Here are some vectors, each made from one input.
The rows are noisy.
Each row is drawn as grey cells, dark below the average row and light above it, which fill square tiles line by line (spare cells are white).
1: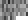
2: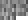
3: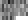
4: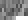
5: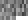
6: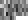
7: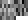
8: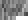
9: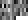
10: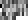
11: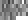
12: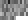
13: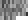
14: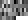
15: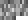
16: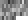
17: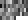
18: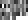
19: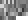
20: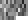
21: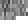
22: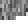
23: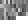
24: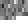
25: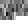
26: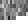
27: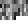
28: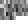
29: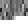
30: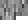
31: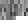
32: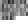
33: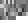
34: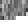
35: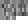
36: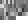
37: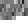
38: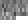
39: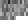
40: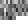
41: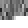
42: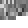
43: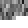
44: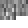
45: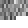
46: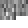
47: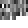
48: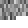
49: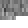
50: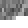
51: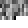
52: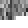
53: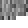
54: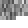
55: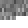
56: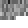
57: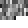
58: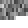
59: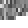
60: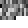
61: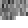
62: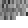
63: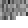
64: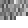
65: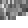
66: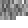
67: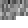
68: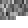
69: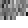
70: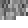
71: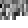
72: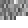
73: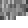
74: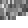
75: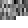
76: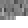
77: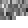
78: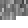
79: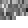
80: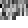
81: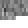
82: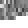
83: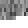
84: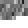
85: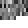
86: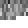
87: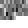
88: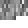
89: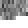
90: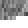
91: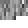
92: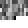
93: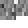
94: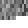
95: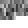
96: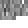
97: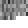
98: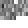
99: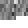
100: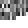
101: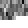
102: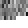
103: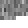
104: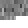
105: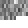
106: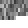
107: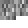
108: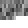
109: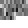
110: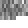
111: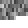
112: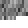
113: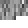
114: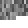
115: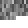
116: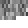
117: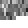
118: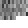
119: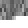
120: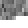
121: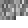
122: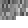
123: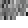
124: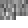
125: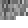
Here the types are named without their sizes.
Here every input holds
a point on a line, together with either a point on a line, or four true/false values.
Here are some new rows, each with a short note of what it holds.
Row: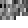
a point on each of two lines
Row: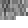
a point on a line and four true/false values
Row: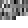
a point on each of two lines
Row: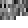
a point on each of two lines
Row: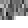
a point on a line and four true/false values
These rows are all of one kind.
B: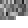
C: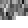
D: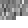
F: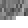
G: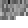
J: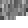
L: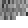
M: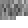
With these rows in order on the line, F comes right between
J and M.
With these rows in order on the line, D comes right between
L and M.
